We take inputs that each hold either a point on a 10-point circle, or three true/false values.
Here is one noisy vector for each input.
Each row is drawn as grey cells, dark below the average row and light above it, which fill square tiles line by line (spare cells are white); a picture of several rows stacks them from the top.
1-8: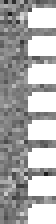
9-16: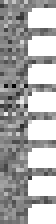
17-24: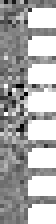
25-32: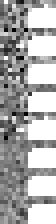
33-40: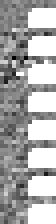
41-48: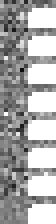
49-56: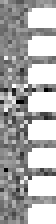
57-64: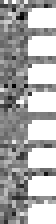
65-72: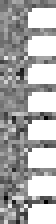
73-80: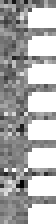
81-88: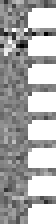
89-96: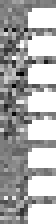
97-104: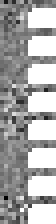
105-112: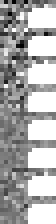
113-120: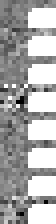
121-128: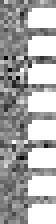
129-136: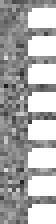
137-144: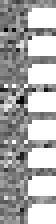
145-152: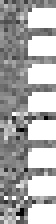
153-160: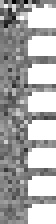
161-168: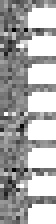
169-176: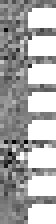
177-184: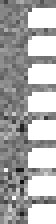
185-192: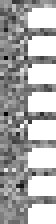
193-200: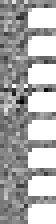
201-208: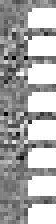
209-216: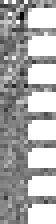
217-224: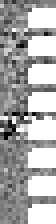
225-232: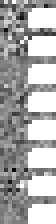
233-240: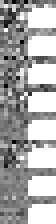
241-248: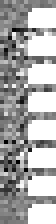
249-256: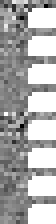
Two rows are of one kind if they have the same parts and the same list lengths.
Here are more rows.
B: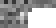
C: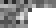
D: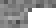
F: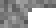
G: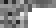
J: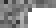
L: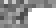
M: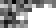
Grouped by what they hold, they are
B, C, G, J, L
D, F, M

